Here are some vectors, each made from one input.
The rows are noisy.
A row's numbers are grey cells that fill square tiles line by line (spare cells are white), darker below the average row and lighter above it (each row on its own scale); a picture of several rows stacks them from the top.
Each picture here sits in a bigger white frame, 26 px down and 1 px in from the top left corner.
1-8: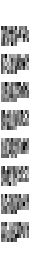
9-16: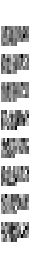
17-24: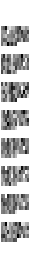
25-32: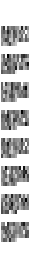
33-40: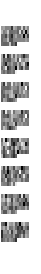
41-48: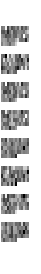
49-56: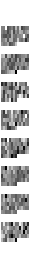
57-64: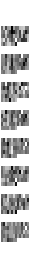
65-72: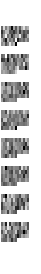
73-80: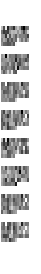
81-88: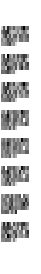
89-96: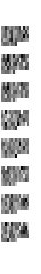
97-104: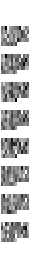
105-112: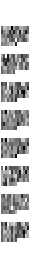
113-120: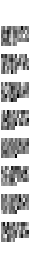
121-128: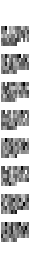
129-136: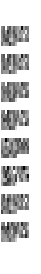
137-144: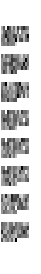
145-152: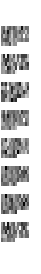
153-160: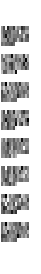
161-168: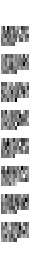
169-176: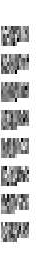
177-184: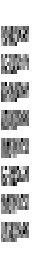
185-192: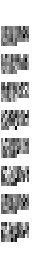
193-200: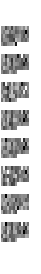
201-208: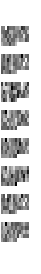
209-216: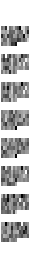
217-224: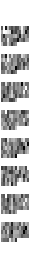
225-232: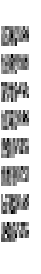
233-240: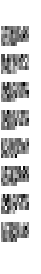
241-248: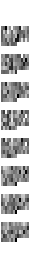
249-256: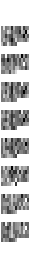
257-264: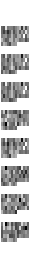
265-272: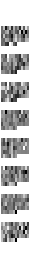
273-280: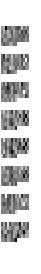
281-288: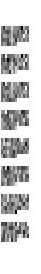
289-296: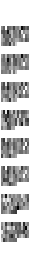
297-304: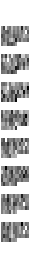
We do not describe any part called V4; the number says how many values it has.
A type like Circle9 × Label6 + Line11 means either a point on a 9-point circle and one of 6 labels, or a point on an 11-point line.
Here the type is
List2(Line7 × V4).
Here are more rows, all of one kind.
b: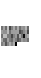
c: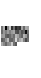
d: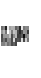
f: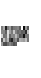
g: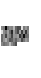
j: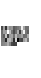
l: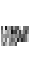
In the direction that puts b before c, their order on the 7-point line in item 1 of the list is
d, b, j, l, c, f, g.
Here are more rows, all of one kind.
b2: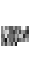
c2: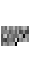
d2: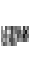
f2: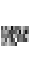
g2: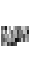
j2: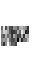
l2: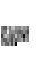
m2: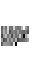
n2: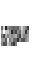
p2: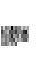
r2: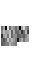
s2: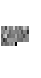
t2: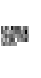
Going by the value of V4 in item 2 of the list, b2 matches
d2, n2, p2 and r2.
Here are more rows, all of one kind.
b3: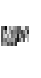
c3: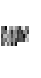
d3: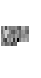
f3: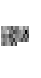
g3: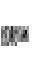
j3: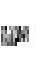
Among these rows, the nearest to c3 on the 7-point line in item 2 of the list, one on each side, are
f3 and j3.
